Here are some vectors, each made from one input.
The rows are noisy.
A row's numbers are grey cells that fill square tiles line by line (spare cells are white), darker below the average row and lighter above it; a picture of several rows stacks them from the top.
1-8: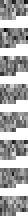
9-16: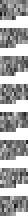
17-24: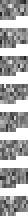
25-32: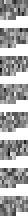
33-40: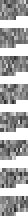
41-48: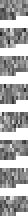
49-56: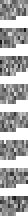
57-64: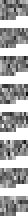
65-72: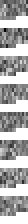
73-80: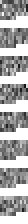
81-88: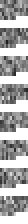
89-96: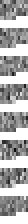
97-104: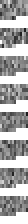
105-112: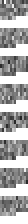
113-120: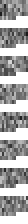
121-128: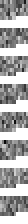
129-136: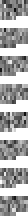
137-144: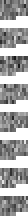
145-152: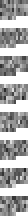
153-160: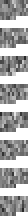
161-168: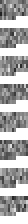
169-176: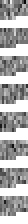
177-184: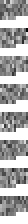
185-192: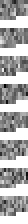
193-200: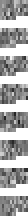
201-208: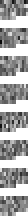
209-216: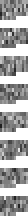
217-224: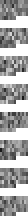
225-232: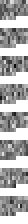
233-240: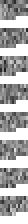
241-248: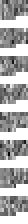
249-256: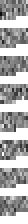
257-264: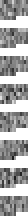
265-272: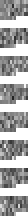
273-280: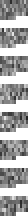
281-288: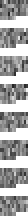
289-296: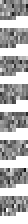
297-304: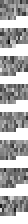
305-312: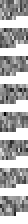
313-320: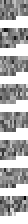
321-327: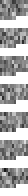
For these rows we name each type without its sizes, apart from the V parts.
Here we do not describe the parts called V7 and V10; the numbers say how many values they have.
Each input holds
a true/false value, a value of V7 and a value of V10, together with either a point on a circle, or a fixed value.
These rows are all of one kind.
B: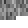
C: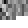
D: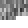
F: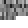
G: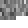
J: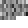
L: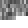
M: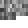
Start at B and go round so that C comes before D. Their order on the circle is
B, C, G, L, M, J, D, F.
